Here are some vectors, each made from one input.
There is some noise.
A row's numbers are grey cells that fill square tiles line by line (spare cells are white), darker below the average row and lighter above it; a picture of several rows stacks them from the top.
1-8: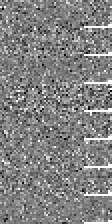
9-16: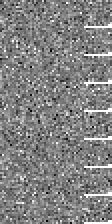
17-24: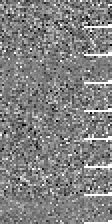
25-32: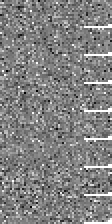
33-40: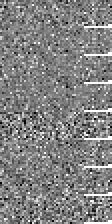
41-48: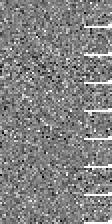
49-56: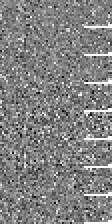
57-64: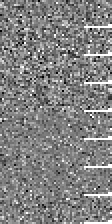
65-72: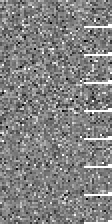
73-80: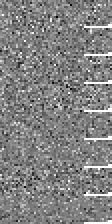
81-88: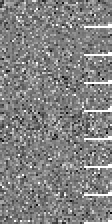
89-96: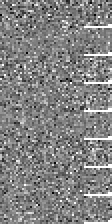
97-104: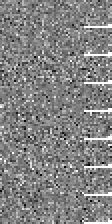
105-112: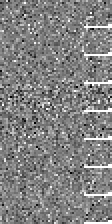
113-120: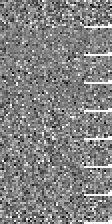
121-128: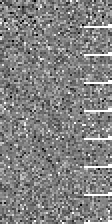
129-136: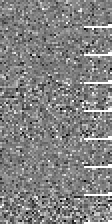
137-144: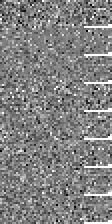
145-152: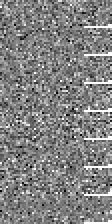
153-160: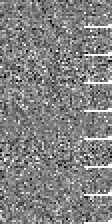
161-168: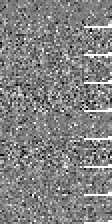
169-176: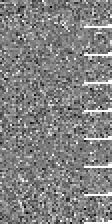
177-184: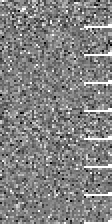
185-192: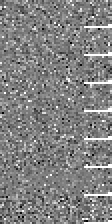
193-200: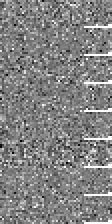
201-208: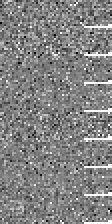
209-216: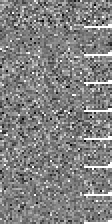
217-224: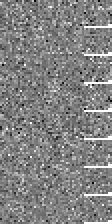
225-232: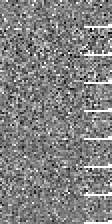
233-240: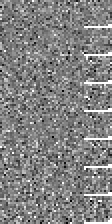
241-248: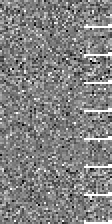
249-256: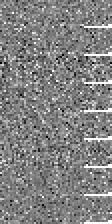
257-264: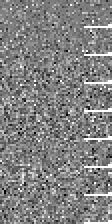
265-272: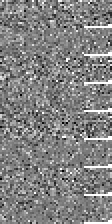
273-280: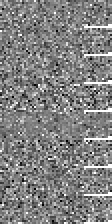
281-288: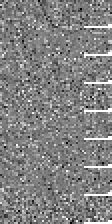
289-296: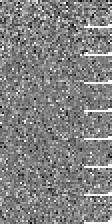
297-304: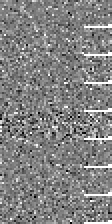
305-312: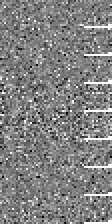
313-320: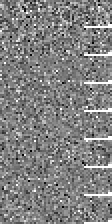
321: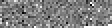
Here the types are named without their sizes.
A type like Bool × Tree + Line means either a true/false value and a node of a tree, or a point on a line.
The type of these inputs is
Label × Label × Label × Label × Label.
